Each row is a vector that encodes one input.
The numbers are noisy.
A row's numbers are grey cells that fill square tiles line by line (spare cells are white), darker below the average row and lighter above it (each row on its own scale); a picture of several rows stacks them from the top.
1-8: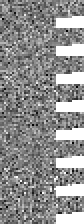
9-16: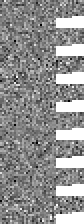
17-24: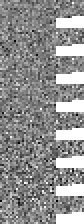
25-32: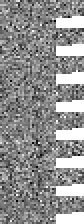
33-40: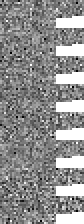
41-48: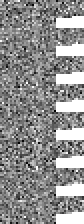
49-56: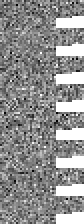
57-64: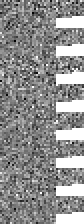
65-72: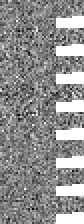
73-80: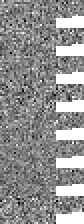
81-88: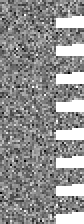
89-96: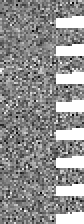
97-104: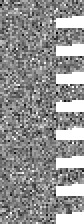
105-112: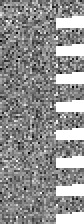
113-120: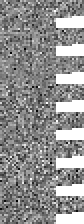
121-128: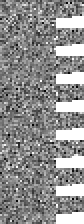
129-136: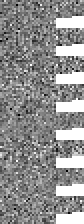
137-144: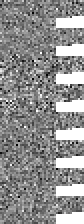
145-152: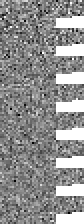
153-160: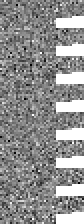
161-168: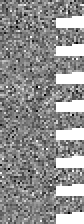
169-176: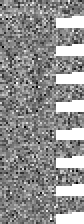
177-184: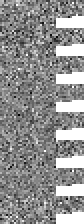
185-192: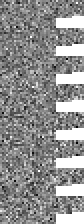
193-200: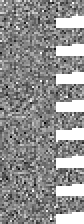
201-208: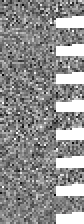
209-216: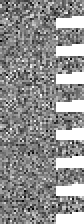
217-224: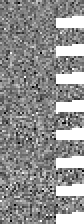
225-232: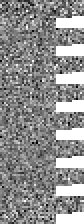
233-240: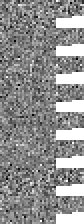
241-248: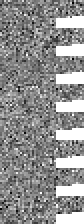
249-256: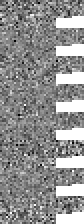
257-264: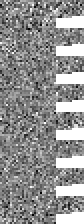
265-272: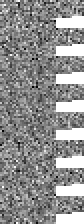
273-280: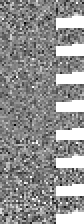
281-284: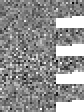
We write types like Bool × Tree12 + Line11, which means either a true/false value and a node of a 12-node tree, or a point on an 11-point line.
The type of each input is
(Bool × Line12 + Line6) × (Tree10 + Unit).
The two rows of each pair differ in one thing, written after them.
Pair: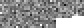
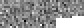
the place on the 6-point line
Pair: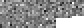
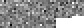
the node of the tree
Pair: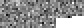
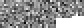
the node of the tree
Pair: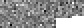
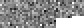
the node of the tree
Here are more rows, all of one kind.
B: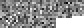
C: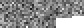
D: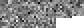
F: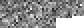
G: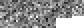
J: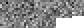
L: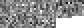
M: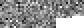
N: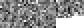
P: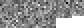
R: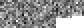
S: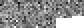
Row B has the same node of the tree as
C and R.
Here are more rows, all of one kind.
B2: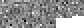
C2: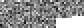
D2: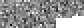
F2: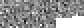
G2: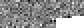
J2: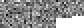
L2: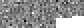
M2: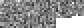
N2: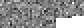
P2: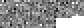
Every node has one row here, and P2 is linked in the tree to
B2, D2 and J2.
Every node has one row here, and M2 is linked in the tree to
D2.
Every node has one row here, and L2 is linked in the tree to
B2 and G2.
